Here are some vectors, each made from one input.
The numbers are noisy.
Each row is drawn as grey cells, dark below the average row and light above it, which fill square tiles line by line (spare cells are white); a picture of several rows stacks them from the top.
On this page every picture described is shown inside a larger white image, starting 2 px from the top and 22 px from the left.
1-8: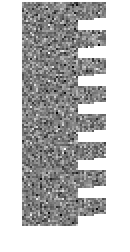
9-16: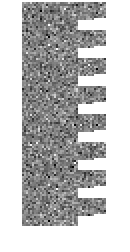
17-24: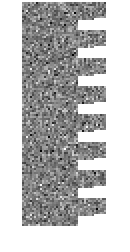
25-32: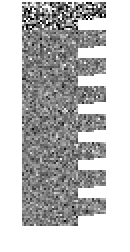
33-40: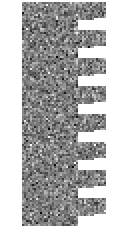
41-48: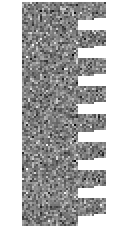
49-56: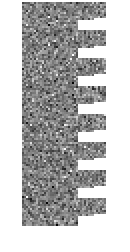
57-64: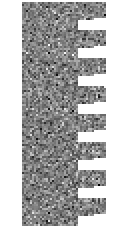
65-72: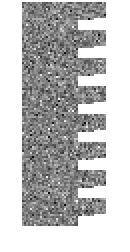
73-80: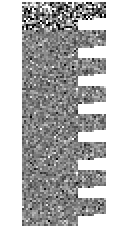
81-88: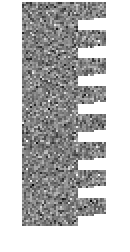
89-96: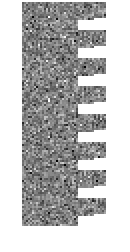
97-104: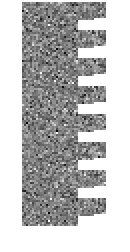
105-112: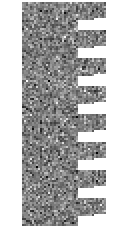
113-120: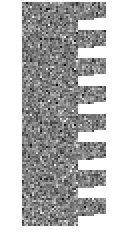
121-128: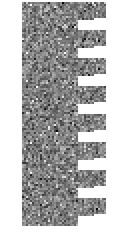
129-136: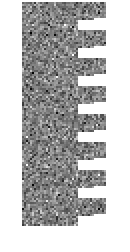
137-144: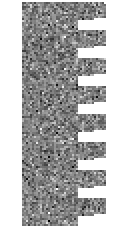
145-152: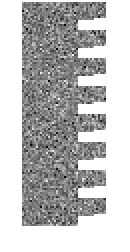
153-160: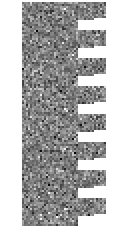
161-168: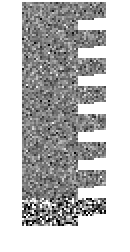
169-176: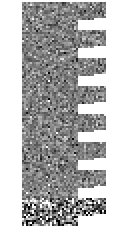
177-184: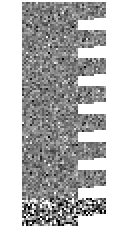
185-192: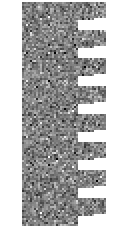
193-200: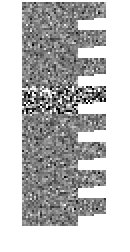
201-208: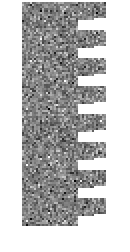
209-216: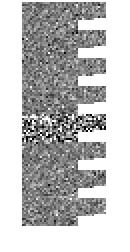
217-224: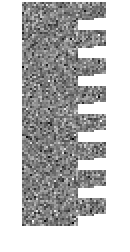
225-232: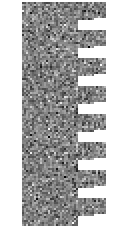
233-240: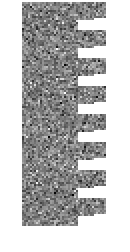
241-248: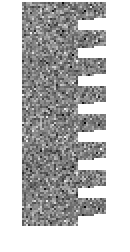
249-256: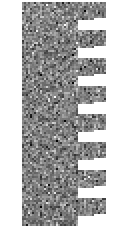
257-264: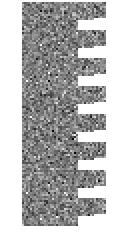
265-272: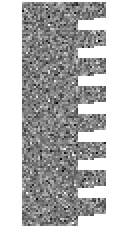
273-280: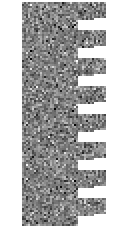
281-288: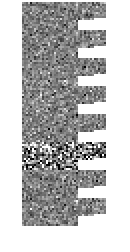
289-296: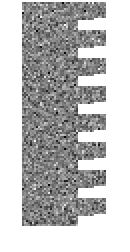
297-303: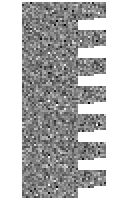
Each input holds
either a point on a 5-point circle, a point on a 16-point circle and one of 11 labels, or a fixed value.
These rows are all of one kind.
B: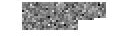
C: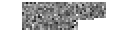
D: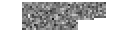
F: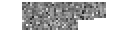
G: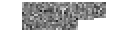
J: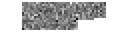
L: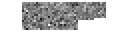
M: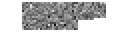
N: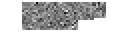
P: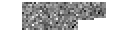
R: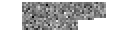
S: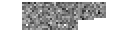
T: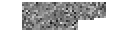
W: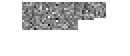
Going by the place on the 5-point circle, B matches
D, F, L and R.
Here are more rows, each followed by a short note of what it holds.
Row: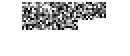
a fixed value
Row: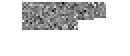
a point on a 5-point circle, a point on a 16-point circle and one of 11 labels
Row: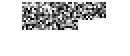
a fixed value
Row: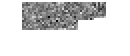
a point on a 5-point circle, a point on a 16-point circle and one of 11 labels
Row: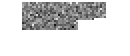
a point on a 5-point circle, a point on a 16-point circle and one of 11 labels
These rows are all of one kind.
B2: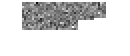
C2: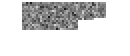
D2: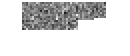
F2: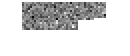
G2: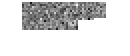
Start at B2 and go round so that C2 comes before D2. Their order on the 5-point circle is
B2, F2, G2, C2, D2.
